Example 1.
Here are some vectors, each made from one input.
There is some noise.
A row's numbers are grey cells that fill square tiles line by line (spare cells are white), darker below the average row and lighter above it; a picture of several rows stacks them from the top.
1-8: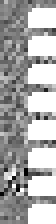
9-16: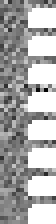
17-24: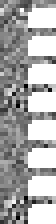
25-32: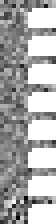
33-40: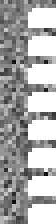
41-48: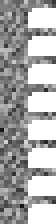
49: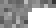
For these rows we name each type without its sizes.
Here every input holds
a list of points on a line.
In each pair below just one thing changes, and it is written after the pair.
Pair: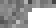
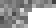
the place on the line in item 1 of the list
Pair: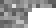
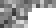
the place on the line in item 2 of the list
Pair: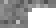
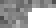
the place on the line in item 2 of the list
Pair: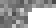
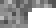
the place on the line in item 2 of the list
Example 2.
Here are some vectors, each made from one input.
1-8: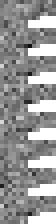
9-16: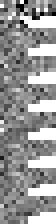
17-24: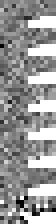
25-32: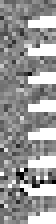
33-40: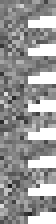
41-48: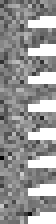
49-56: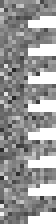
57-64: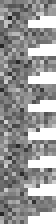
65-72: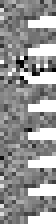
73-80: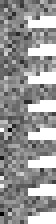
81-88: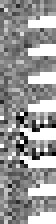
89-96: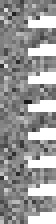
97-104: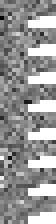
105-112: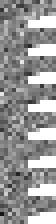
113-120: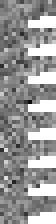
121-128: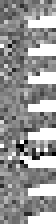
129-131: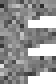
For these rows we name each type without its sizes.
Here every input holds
a list of items, each a point on each of two lines.
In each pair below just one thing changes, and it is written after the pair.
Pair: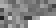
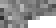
the place on one of the two lines in item 2 of the list
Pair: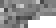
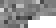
the place on one of the two lines in item 2 of the list
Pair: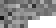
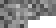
the place on one of the two lines in item 1 of the list
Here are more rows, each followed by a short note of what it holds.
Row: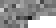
a list of two items
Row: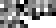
the empty list
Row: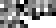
the empty list
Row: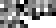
the empty list
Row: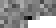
a list of two items
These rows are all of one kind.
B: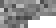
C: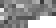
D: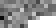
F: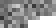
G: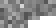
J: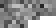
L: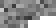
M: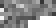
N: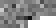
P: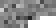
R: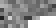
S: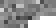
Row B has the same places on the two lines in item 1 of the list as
L, N, P and S.
